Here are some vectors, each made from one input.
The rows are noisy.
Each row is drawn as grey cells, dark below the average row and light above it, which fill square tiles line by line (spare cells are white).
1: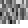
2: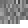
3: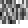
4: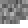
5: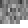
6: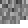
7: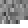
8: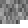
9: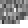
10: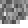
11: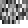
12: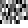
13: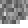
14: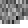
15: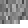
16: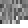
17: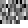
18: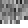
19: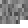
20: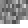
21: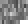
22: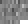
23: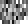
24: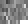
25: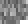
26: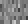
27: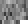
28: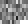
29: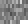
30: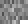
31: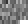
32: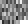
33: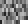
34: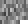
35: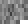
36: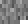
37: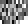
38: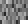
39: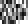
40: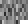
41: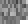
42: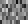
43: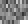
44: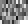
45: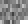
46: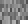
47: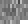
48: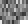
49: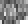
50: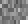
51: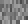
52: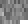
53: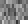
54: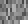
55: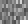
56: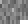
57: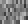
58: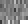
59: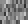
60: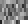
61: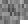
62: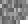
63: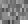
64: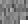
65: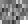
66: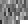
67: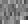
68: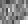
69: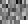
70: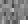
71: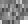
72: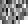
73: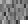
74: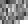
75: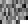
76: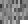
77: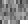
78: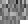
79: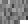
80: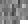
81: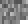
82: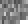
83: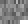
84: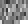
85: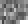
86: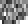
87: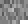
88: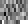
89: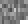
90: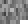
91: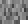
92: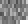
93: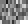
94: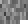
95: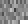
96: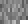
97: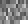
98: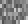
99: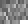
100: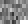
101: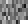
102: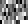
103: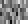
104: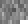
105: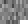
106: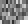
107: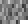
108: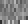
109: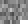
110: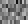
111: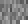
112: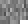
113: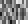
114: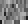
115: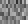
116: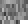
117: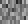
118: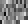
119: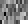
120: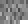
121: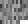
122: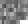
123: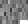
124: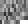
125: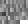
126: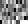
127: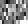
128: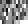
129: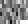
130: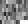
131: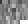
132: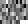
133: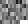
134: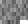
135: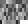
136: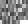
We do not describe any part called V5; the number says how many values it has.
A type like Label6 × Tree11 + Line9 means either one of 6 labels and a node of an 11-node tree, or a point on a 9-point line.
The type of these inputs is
List3(Bool × V5).
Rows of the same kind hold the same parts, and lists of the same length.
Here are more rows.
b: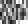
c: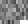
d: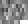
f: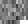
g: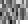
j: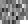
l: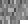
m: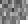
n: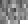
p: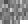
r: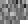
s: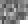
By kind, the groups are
b, g
c, f, j, p
d, l, n
m, r, s

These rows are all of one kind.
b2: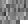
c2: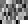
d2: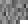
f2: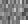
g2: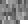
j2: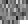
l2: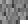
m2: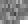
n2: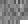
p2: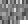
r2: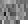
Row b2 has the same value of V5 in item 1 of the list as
d2 and l2.
